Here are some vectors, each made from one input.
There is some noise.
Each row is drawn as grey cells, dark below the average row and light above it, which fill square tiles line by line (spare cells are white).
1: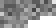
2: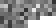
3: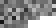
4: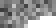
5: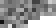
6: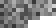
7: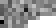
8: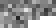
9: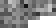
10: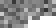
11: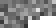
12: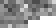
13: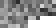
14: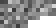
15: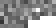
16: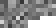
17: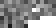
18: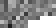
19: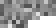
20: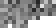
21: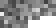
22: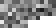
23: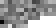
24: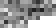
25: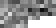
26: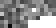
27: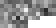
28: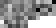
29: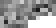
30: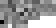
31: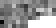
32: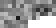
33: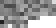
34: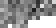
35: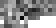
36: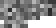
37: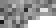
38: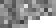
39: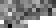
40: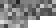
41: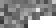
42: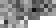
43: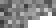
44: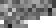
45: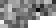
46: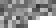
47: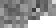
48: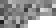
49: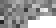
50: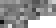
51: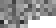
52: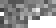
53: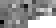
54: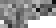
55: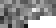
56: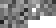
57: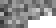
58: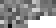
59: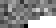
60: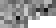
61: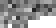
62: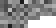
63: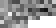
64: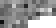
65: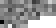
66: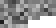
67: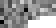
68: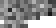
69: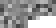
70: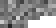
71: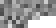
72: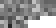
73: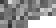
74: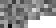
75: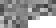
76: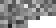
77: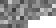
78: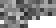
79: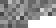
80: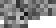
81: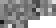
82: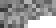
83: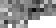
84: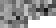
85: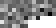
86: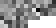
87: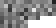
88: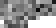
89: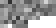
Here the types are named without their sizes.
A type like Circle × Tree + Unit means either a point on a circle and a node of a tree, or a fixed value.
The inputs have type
(Bool × Bool × Bool + Circle) × Circle.
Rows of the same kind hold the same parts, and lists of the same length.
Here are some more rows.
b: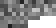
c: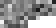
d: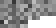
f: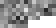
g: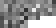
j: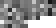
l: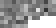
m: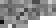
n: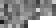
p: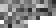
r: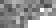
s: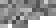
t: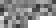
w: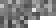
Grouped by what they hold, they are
b, d, g, l, m, n, r, w
c, f, j, p, s, t

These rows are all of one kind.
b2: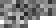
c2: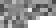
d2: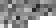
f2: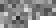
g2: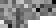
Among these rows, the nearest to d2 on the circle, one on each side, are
c2 and f2.
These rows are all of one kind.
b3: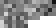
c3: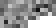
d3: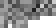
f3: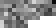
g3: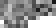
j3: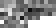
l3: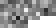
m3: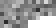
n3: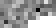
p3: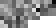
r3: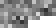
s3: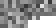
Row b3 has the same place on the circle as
f3 and p3.
